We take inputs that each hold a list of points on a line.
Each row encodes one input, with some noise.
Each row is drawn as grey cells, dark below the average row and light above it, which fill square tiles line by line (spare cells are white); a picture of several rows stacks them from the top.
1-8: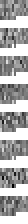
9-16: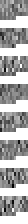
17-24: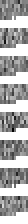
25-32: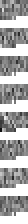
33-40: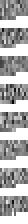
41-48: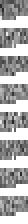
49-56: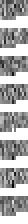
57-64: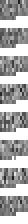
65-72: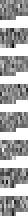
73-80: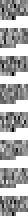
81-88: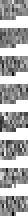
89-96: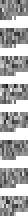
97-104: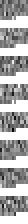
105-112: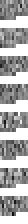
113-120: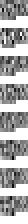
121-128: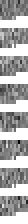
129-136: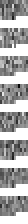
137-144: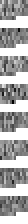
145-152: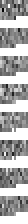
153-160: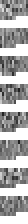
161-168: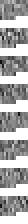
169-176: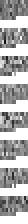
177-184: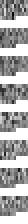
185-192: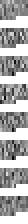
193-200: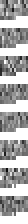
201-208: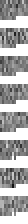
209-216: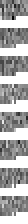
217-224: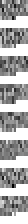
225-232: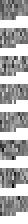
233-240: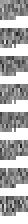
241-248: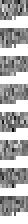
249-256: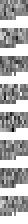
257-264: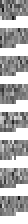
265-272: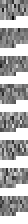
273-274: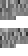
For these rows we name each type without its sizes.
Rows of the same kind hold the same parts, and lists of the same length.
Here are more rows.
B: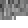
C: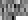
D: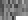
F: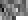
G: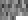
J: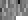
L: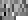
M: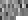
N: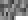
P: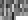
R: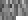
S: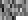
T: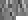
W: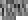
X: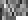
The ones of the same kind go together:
B, F, G, J, L, M
C, D, R, S, T
N, P, W
X

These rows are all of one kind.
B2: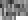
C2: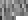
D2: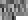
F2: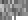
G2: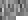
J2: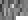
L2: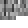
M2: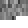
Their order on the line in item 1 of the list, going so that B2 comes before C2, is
D2, B2, J2, M2, G2, C2, F2, L2.
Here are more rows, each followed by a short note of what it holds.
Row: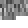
a list of three items
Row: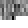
a list of one item
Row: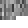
a list of two items
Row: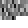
a list of one item
